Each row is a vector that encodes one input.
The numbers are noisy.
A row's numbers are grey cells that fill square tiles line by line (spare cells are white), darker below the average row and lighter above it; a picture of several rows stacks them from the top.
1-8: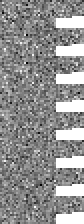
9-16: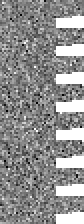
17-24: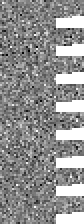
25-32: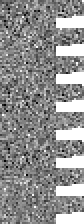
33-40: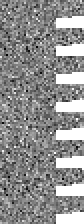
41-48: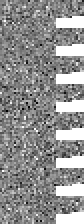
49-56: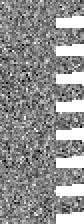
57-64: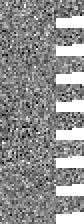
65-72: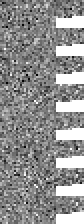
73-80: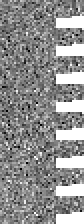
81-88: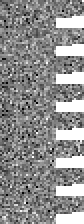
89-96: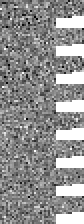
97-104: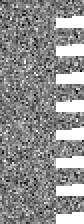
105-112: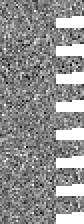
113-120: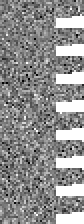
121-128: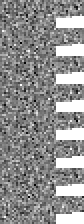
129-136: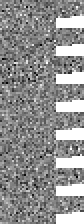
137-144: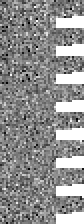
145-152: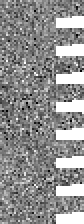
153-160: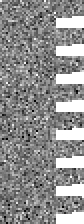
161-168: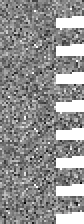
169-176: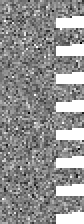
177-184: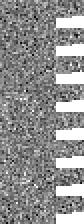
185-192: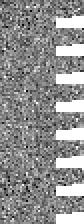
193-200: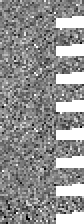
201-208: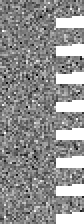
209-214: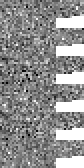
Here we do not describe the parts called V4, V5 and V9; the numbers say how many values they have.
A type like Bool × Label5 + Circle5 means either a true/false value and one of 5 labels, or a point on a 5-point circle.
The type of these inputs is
(Line6 × Tree7 × V4 + List2(Line8)) × V5 × V9.
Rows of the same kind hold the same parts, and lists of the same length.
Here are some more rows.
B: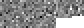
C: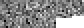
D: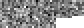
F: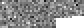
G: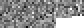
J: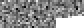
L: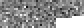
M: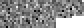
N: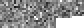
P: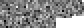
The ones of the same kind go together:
B, C, G, N
D, L, M
F, J
P

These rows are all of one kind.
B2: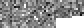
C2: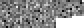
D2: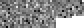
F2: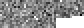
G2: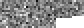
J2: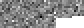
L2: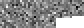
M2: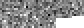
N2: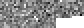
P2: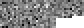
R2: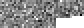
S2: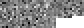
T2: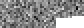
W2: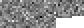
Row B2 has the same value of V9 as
F2, N2 and R2.
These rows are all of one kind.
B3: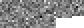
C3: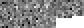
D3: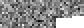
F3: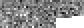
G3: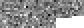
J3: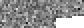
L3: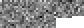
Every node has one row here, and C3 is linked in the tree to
G3 and J3.
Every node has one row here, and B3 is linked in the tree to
F3 and J3.
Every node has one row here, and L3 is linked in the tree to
D3 and J3.
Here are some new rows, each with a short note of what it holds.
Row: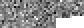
a value of V5 and a value of V9, together with a list of two items
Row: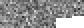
a point on a 6-point line, a node of a 7-node tree, a value of V4, a value of V5 and a value of V9
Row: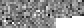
a point on a 6-point line, a node of a 7-node tree, a value of V4, a value of V5 and a value of V9
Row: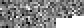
a value of V5 and a value of V9, together with the empty list
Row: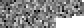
a value of V5 and a value of V9, together with a list of two items
